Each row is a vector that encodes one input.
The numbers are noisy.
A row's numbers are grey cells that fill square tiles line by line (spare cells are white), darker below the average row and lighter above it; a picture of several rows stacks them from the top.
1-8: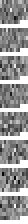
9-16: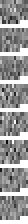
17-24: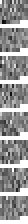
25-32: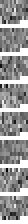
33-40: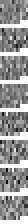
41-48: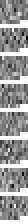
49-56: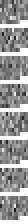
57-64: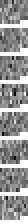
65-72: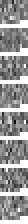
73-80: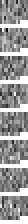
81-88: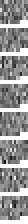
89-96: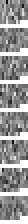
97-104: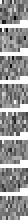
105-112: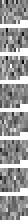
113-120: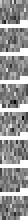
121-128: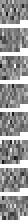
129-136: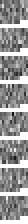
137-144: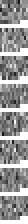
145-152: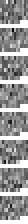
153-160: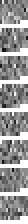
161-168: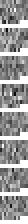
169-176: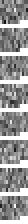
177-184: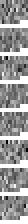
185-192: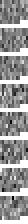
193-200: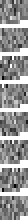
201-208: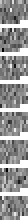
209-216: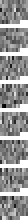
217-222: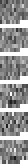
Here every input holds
a node of each of three 9-node trees, together with either one of 9 labels, or a point on a 4-point line and a point on a 9-point line.
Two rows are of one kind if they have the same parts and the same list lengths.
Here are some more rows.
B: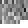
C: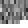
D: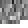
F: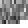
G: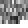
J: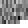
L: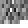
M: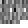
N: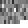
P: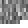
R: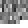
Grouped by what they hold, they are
B, D, N
C, F, G, J, L, M, P, R

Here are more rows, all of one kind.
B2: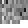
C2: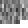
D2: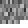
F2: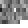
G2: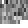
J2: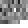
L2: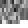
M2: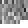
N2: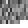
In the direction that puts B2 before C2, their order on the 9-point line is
L2, G2, F2, B2, D2, C2, M2, J2, N2.
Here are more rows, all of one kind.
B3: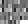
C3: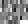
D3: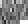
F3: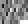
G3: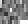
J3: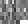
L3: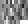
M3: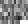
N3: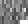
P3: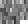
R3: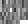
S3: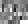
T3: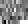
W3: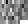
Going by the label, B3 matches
L3, N3, P3 and W3.
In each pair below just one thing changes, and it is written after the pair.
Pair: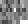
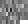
the node of one of the three trees
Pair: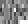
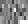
the place on the 4-point line
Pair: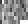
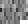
the node of one of the three trees
